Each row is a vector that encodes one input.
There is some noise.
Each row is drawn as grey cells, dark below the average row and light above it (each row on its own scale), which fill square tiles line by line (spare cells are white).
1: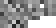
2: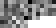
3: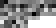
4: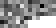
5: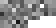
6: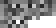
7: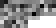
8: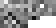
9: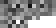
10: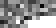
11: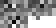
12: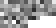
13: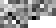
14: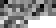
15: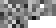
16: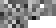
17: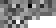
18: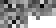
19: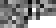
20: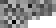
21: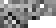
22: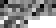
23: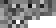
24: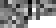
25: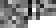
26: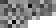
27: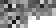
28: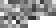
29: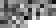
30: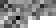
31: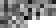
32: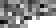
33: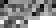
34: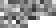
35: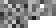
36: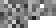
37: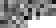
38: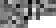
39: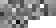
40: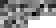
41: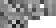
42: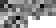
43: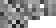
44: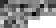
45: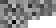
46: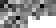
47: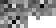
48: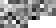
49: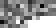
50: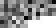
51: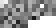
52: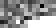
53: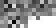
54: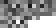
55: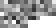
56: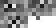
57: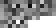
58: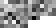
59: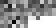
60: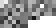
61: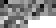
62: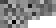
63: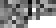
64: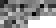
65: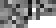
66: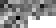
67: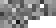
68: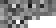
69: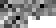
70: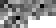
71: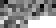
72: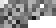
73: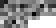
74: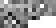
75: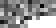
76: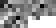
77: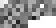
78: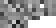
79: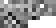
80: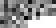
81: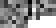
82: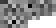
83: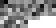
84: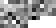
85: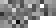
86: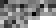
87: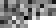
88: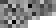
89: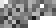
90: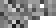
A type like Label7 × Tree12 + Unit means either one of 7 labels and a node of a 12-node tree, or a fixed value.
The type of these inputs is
Line7 + Line9.
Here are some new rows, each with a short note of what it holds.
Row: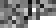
a point on a 9-point line
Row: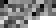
a point on a 9-point line
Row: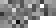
a point on a 7-point line
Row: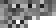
a point on a 9-point line
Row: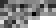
a point on a 9-point line
